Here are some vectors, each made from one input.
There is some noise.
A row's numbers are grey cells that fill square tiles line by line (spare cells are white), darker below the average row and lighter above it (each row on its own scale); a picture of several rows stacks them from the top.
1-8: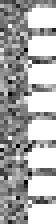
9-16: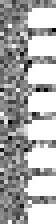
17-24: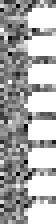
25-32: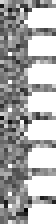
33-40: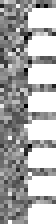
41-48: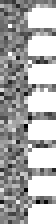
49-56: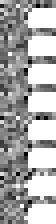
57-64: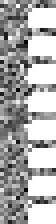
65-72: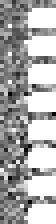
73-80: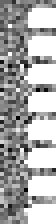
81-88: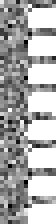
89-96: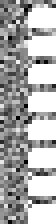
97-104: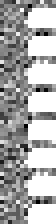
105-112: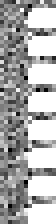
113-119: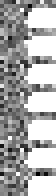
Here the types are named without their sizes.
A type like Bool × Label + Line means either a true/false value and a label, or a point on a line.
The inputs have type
Bool × Bool × Bool × Line.
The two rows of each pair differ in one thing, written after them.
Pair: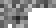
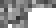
one of the three true/false values
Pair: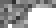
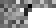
the place on the line
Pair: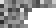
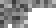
the place on the line
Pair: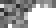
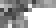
one of the three true/false values
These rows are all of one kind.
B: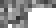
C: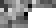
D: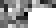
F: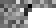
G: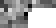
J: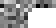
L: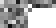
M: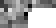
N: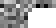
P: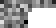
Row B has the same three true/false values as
C, D, G and M.
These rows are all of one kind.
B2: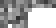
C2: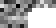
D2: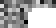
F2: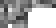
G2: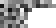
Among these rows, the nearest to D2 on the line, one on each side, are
F2 and G2.
